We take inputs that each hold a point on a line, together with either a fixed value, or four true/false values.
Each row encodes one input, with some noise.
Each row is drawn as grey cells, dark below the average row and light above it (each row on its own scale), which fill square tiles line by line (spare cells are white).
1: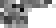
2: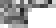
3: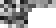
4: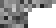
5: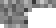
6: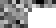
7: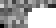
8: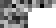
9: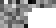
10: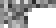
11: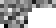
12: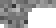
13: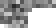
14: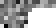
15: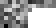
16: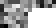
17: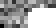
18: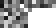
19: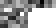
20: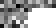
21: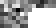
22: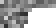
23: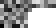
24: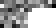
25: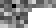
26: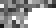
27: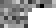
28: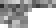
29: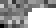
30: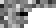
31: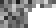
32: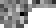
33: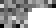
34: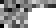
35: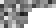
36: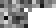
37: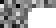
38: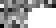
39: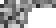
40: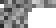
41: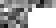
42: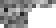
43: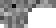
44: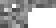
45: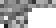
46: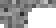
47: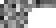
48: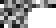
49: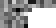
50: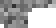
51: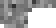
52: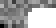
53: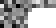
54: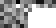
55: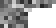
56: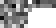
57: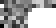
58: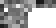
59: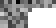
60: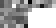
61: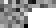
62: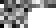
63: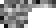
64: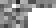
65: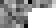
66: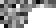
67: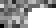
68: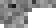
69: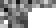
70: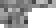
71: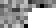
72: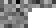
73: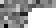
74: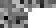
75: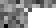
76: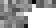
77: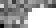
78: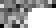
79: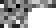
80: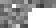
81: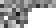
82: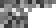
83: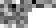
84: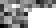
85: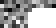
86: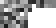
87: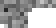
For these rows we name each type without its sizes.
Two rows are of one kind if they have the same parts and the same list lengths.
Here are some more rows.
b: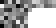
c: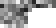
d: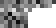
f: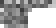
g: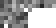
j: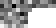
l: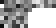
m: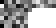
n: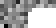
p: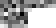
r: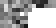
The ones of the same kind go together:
b, l, m
c, d, f, g, j, n, p, r

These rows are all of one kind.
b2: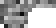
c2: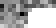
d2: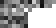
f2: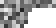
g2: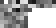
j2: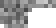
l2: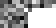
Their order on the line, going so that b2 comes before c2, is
f2, b2, g2, c2, j2, l2, d2.
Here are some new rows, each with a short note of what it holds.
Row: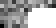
a point on a line
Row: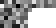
a point on a line
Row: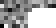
a point on a line
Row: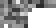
a point on a line and four true/false values
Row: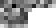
a point on a line and four true/false values
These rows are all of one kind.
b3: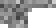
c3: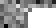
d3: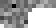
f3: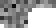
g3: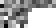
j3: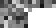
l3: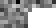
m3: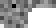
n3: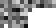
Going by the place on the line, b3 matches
d3, f3 and n3.
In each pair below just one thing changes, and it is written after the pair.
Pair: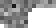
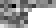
one of the four true/false values
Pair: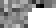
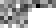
one of the four true/false values
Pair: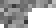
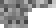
one of the four true/false values
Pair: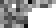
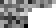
one of the four true/false values
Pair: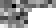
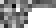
the place on the line
